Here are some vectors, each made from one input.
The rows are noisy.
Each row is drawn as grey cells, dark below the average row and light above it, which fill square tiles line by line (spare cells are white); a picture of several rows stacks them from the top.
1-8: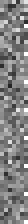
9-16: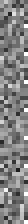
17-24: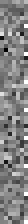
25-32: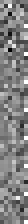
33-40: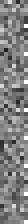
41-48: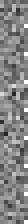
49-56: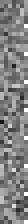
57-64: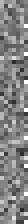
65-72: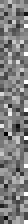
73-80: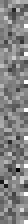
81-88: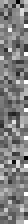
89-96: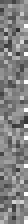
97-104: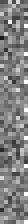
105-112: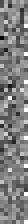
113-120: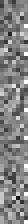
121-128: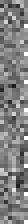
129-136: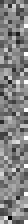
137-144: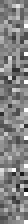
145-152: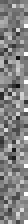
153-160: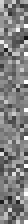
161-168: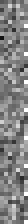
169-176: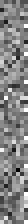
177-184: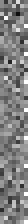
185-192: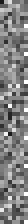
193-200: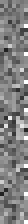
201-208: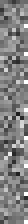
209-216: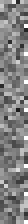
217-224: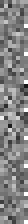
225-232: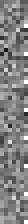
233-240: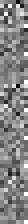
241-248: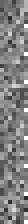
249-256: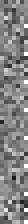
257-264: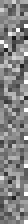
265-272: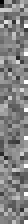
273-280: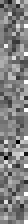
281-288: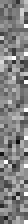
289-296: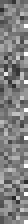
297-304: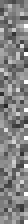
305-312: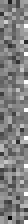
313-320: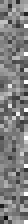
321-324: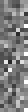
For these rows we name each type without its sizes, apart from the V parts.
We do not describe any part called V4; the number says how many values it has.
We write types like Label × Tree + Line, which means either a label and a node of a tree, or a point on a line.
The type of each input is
Bool × Bool × Bool × Bool × List(V4) + Line.
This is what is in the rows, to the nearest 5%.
About 5% of them hold a point on a line. The rest hold four true/false values, together with a list of values of V4.
